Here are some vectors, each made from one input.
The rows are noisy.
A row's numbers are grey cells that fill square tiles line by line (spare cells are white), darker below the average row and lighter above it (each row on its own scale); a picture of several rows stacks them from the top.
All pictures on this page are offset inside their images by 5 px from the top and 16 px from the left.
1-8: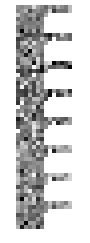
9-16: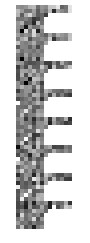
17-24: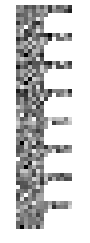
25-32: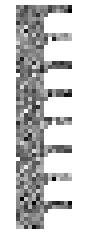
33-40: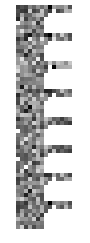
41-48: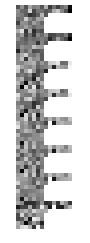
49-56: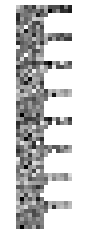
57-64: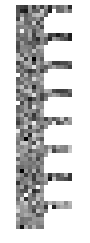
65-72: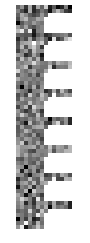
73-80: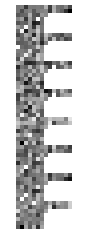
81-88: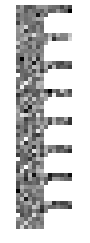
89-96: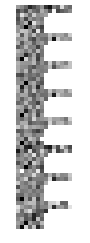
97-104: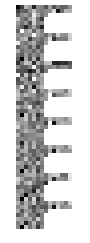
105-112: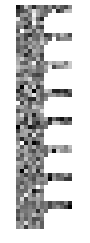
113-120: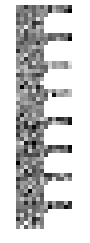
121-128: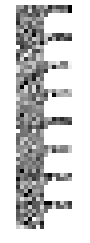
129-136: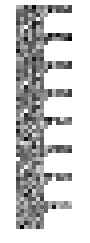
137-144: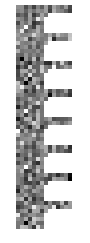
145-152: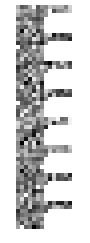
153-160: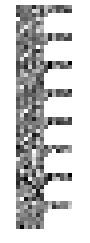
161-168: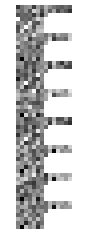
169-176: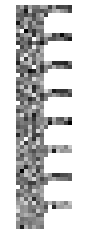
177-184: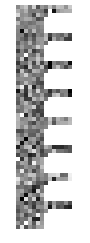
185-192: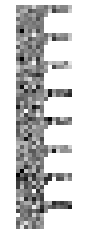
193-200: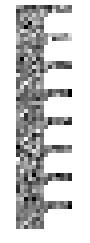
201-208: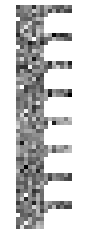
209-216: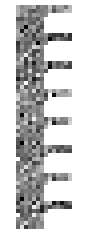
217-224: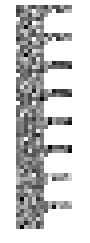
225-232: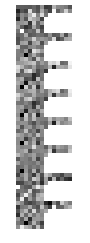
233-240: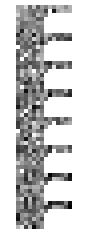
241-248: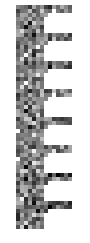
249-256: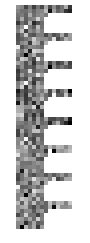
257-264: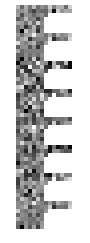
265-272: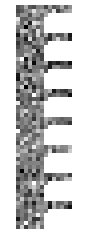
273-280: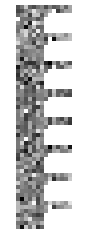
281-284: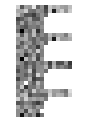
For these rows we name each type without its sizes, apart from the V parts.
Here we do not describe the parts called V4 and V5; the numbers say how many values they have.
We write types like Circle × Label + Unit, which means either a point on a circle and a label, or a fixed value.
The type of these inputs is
(Bool × V4 × V5 + Unit) × Line + Label.
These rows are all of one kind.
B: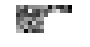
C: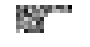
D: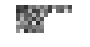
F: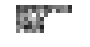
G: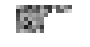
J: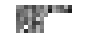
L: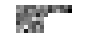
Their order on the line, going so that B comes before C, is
J, L, B, C, D, F, G.
